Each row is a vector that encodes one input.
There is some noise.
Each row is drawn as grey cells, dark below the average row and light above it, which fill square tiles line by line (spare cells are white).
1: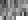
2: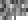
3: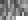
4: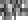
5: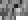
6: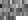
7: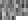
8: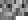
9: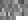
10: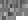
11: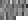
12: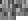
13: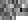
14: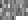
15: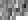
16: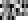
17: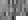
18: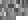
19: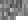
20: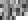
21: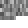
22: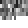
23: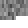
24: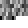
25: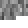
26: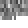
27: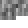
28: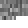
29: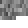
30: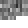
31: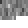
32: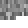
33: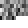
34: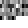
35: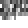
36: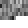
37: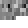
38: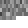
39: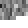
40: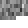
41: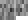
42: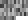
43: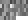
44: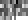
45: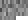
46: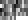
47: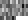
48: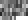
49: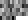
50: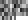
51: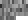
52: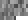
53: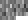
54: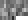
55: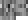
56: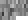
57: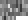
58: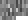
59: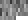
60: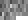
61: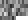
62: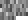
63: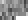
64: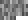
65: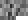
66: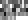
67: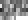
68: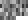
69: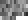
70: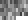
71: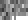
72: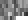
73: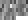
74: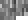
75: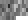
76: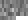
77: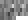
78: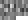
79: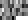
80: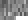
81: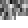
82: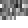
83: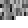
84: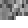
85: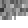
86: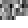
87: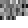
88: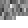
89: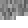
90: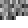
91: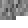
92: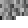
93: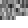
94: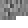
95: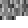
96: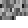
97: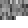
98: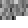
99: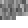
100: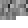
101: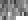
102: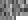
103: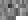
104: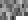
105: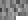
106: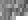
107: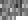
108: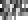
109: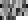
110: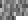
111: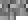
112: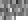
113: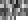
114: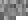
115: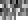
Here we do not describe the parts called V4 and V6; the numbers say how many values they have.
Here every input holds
a value of V6, together with either a point on a 5-point circle and a true/false value, or a value of V4.
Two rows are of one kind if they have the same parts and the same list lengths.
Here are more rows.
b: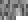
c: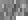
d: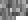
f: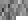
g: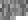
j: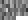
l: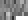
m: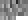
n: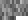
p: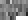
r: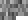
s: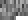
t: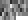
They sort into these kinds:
b, c, j, l, n, p, r, s
d, f, g, m, t

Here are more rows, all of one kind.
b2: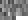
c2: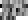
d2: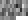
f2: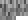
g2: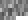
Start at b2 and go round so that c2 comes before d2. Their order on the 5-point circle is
b2, f2, g2, c2, d2.
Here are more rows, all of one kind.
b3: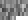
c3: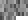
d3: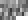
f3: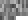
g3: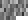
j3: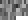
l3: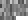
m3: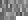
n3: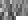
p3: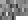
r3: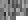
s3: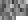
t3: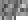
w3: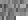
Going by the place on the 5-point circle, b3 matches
c3, d3, g3 and m3.
